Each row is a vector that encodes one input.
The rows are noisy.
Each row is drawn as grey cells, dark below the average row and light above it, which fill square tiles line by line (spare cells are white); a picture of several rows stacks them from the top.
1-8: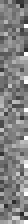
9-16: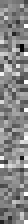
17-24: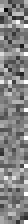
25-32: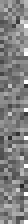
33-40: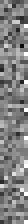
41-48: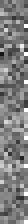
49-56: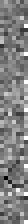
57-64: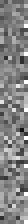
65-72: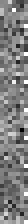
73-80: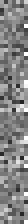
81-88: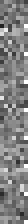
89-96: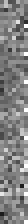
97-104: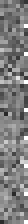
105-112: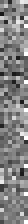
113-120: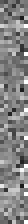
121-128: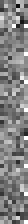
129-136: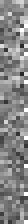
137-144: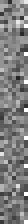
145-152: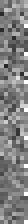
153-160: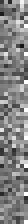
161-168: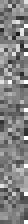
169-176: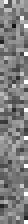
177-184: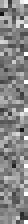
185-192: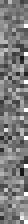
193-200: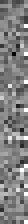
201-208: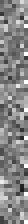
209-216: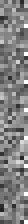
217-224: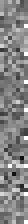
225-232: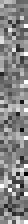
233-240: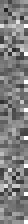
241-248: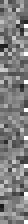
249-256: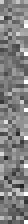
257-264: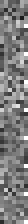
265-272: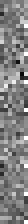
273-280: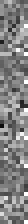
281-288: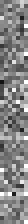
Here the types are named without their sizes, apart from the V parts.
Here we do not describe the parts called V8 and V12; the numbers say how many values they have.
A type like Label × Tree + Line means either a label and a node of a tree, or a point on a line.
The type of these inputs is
Bool × (Tree + V12) × V8.
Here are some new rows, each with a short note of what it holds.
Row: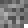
a node of a tree, a true/false value and a value of V8
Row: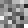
a node of a tree, a true/false value and a value of V8
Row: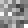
a true/false value, a value of V8 and a value of V12
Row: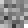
a true/false value, a value of V8 and a value of V12
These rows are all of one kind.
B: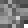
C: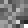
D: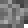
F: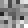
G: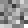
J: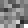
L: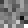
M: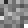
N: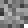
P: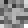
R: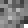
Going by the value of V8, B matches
D, F and N.
